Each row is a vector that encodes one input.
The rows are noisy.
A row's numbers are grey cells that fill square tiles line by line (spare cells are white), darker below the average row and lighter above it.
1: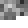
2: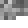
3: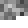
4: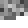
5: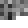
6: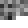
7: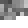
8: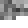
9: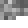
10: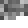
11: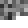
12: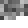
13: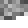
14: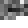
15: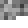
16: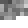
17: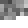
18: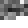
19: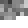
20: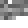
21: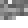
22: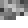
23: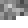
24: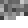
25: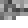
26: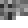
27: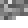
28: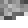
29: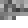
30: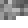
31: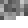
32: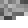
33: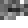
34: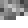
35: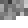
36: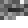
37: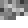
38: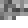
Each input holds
either a point on a 4-point line, or a point on a 6-point line.
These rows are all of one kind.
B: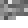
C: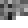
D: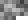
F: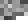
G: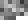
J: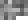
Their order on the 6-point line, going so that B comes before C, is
F, G, D, J, B, C.
